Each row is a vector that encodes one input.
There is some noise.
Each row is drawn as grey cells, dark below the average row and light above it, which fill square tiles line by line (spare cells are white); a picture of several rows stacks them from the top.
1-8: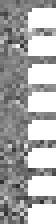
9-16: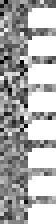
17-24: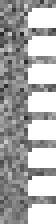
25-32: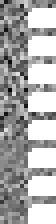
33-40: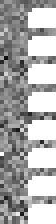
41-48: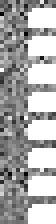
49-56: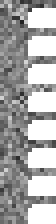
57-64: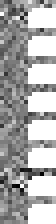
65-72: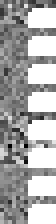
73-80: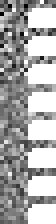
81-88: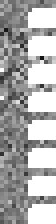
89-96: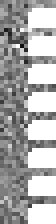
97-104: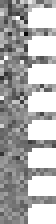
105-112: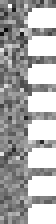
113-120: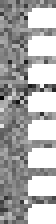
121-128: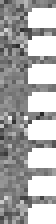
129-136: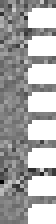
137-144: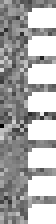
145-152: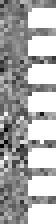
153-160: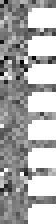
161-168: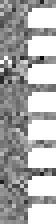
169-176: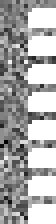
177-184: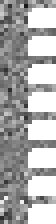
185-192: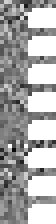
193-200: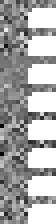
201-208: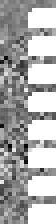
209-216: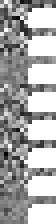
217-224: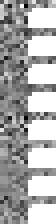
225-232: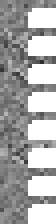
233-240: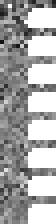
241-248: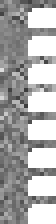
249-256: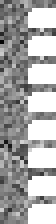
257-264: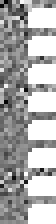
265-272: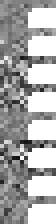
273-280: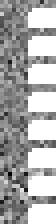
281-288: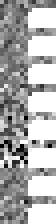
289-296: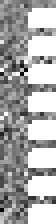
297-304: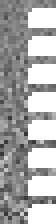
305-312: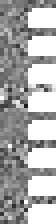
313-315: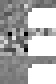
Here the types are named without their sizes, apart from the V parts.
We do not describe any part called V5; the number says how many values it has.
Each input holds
a true/false value, together with either a point on a line and a node of a tree, or a value of V5.
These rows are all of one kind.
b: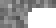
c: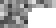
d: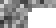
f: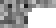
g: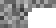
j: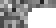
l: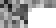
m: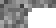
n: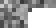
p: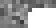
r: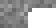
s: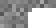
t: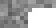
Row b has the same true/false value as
d, g, j and l.
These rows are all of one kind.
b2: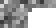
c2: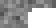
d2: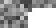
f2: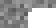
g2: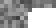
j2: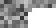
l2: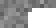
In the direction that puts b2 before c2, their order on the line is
b2, g2, f2, c2, d2, j2, l2.
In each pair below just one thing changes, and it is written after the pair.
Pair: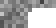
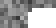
the place on the line
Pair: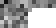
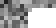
the place on the line
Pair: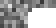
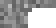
the place on the line
